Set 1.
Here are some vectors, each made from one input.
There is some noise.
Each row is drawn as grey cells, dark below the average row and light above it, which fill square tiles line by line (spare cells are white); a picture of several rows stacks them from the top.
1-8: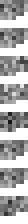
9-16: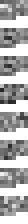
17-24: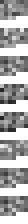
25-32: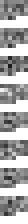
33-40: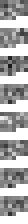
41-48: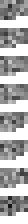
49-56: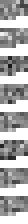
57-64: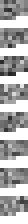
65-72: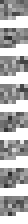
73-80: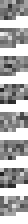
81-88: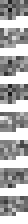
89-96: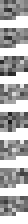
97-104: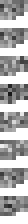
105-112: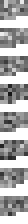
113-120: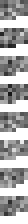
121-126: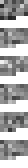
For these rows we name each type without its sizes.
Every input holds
a label.
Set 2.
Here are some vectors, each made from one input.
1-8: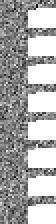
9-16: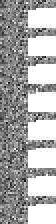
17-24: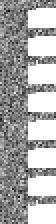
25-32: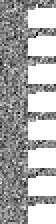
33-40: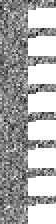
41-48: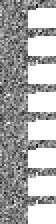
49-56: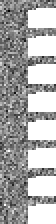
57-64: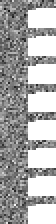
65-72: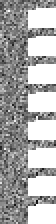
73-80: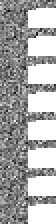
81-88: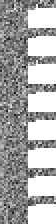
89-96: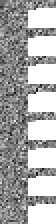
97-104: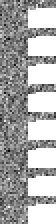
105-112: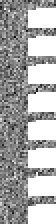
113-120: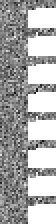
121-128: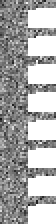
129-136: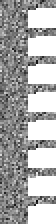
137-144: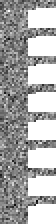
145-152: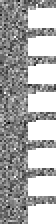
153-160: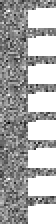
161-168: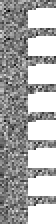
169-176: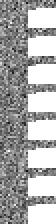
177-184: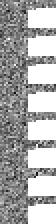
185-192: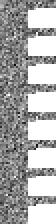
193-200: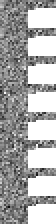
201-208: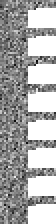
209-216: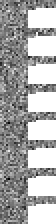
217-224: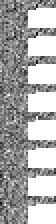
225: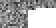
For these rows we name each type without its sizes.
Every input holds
four true/false values.
